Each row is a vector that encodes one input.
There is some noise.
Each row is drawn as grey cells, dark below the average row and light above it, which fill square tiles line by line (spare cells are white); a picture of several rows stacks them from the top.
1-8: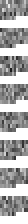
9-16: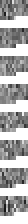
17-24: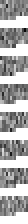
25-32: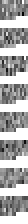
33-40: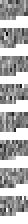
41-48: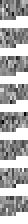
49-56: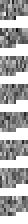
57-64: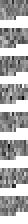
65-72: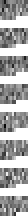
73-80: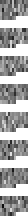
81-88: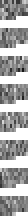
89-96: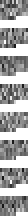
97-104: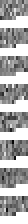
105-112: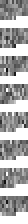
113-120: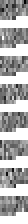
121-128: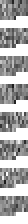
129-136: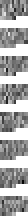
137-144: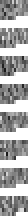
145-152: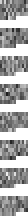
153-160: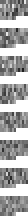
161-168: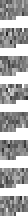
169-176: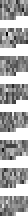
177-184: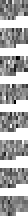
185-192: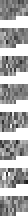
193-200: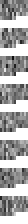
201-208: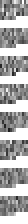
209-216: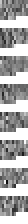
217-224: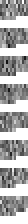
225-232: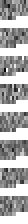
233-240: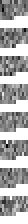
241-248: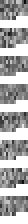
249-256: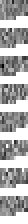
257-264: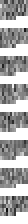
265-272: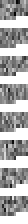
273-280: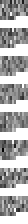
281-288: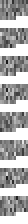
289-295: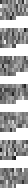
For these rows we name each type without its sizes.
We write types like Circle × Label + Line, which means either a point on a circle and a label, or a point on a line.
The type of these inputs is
(Line + Tree) × Tree.
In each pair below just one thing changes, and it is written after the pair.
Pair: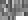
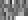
the node of the tree
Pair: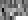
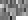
the place on the line
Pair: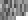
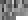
the place on the line
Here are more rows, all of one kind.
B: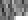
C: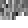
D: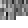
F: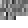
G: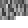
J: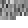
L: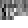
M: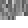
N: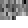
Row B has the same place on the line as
G and N.
